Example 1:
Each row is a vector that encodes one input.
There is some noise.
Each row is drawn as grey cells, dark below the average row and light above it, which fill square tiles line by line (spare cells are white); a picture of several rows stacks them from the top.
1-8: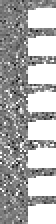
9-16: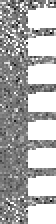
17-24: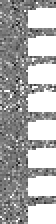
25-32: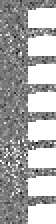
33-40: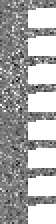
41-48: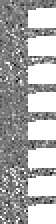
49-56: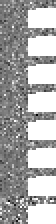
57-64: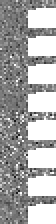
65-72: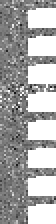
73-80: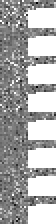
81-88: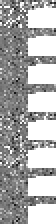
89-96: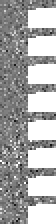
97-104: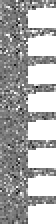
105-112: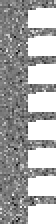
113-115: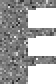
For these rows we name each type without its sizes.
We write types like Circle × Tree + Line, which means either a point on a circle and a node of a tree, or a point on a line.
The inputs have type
Circle × Circle × Label.
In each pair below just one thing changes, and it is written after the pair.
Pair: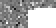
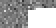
the place on one of the two circles
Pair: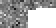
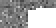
the label
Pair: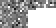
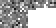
the place on one of the two circles
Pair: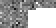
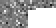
the place on one of the two circles
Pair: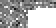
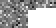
the place on one of the two circles
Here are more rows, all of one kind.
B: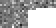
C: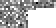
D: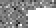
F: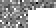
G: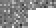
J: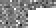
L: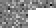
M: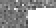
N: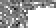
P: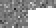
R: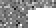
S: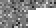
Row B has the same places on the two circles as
G and P.
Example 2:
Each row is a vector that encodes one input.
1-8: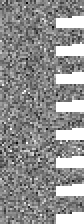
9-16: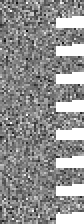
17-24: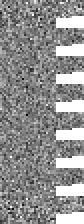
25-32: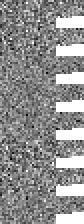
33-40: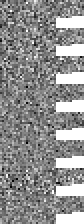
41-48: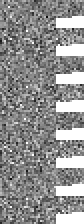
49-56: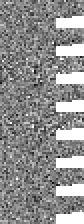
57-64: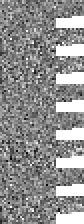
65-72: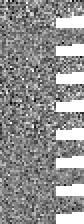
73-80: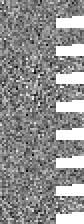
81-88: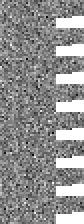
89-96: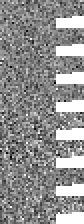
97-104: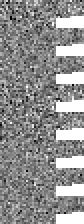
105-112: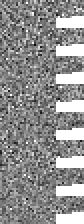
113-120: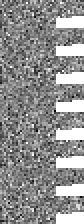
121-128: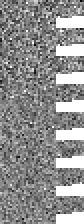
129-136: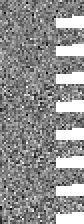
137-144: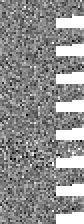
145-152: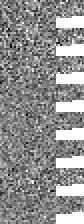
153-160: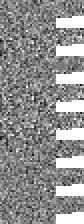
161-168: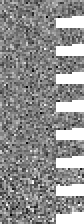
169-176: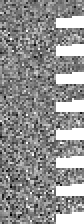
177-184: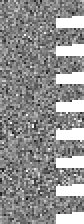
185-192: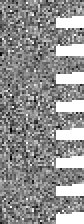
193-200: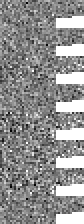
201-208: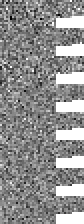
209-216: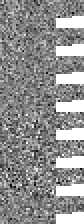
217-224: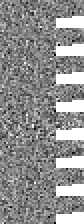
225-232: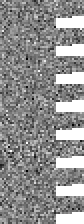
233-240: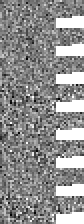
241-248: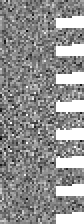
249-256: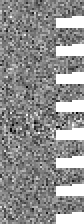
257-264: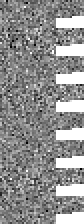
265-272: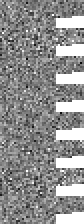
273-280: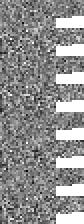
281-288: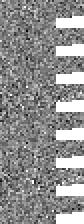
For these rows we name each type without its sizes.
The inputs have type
Bool × Circle + Tree.
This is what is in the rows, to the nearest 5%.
About 35% of them hold a point on a circle and a true/false value. The rest hold a node of a tree.
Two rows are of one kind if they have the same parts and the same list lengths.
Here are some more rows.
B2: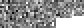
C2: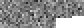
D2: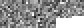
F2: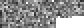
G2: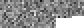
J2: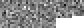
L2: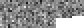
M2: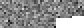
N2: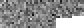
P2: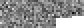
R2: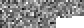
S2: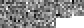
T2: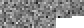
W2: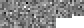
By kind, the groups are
B2, D2, F2, R2, S2
C2, G2, J2, L2, M2, N2, P2, T2, W2

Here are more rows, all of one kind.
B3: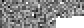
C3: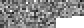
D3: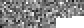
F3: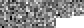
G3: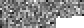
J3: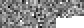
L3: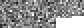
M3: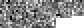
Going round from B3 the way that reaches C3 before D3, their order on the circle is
B3, J3, L3, M3, C3, G3, F3, D3.
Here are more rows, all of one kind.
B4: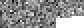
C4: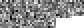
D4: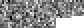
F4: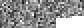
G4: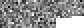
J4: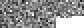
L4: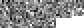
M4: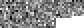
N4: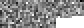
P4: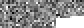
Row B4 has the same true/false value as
F4, G4, J4 and N4.
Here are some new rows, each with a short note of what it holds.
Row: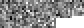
a point on a circle and a true/false value
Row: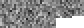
a node of a tree
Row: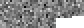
a node of a tree
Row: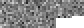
a node of a tree
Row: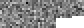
a node of a tree
